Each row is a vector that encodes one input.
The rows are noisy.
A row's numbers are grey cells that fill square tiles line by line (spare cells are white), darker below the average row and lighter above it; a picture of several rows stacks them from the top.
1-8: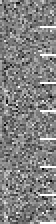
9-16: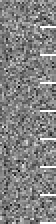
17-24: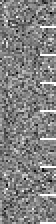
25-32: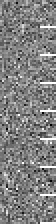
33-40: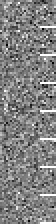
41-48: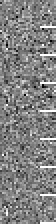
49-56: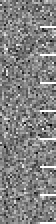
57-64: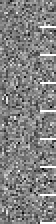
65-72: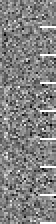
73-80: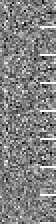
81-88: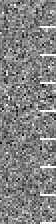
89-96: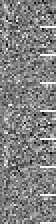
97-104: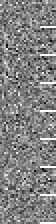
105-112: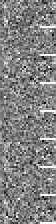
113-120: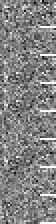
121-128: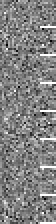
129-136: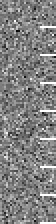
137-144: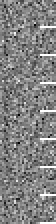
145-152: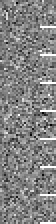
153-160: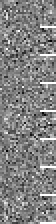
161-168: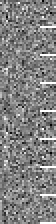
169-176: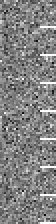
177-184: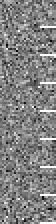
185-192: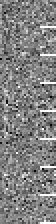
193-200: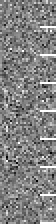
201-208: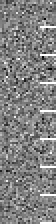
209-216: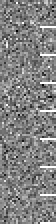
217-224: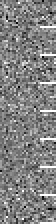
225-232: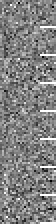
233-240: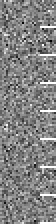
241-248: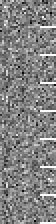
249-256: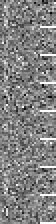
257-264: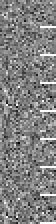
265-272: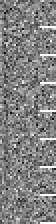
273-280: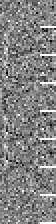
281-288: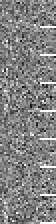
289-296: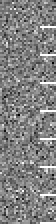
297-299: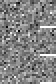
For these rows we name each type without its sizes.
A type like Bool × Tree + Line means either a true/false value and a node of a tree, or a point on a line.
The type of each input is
Circle × List(Line × Line).
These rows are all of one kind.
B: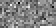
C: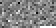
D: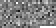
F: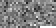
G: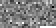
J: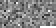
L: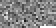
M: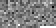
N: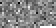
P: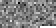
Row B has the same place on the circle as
C and N.
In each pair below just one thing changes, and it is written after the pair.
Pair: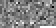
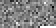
the place on the circle
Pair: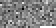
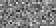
the place on one of the two lines in item 1 of the list
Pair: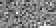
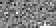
the place on one of the two lines in item 2 of the list
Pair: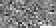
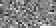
the place on one of the two lines in item 2 of the list
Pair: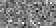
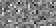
the place on the circle
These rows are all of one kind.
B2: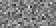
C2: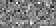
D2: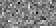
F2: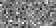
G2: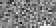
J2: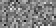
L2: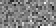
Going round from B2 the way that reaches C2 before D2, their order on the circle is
B2, F2, C2, D2, G2, J2, L2.
